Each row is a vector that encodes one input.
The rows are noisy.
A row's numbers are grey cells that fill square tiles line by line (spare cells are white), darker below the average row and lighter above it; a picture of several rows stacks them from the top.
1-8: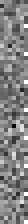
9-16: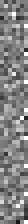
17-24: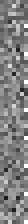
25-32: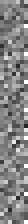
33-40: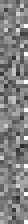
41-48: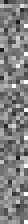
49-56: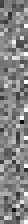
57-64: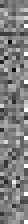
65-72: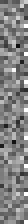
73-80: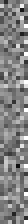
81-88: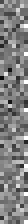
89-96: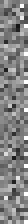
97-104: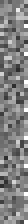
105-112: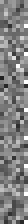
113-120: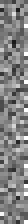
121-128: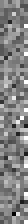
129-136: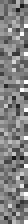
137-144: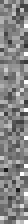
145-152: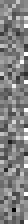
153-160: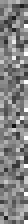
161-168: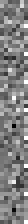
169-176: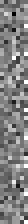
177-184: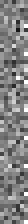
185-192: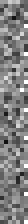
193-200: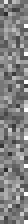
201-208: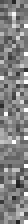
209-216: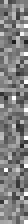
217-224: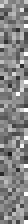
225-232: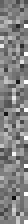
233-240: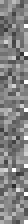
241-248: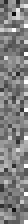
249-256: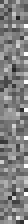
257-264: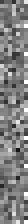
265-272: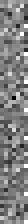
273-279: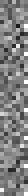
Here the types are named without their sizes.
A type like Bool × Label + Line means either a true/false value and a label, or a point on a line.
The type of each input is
(Bool × Bool × Bool × Bool + Unit) × Label × Line.
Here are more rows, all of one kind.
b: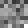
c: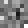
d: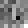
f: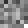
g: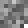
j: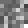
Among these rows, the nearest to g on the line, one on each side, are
b and c.
